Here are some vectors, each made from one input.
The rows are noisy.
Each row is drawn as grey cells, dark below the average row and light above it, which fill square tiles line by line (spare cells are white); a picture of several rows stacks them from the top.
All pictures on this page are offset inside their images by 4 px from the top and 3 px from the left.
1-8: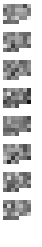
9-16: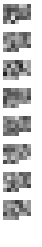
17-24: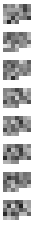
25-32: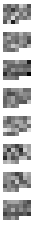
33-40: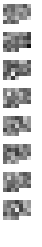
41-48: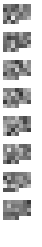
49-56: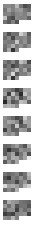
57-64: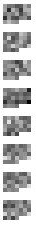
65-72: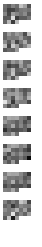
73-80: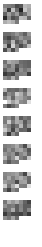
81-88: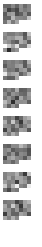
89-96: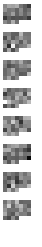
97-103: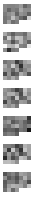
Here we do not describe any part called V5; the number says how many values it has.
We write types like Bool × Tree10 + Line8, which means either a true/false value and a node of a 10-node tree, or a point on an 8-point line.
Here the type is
List2(Line4) × V5.
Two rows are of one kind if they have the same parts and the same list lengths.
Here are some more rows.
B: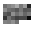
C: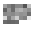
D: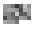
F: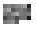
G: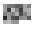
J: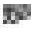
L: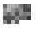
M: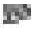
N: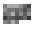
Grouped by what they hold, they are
B, F, L, N
C, J, M
D, G

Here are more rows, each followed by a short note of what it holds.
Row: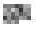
a value of V5, together with the empty list
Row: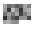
a value of V5, together with the empty list
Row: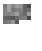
a value of V5, together with a list of one item
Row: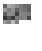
a value of V5, together with a list of one item
